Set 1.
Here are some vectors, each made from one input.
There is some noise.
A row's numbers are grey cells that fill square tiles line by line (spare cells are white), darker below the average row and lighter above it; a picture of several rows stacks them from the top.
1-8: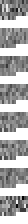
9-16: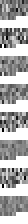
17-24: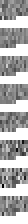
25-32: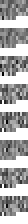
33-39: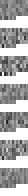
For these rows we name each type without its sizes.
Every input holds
a list of points on a line.
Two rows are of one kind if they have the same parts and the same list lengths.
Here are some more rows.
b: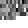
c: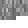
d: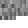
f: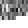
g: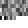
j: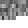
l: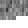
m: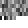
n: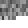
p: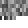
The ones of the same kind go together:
b, f
c, d, g, m, p
j, l, n

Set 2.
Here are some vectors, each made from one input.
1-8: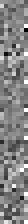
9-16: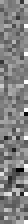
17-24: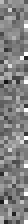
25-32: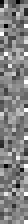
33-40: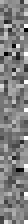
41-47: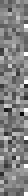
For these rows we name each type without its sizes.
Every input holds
a list of points on a line.
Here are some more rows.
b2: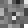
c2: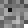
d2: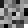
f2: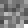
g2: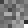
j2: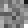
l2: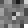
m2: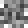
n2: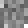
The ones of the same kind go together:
b2, d2, l2
c2, f2, g2
j2, m2, n2

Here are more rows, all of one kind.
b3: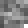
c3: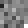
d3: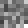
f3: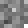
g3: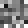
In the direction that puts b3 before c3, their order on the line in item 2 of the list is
d3, b3, c3, f3, g3.
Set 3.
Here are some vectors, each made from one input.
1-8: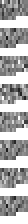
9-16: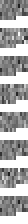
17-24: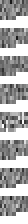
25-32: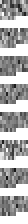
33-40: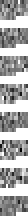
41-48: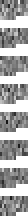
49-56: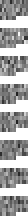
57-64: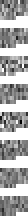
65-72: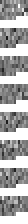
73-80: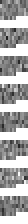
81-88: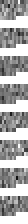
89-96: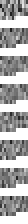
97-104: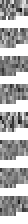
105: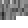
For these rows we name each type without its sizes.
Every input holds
a node of a tree and a true/false value.
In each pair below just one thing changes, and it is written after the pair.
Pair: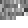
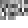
the true/false value
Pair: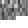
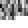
the true/false value
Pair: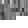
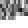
the true/false value
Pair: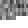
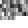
the true/false value
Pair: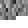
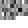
the true/false value
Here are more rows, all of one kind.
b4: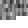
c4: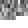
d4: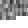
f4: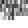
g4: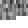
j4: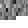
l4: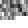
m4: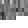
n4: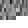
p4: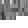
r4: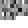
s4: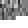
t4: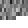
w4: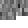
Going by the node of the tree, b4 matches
d4, g4 and l4.
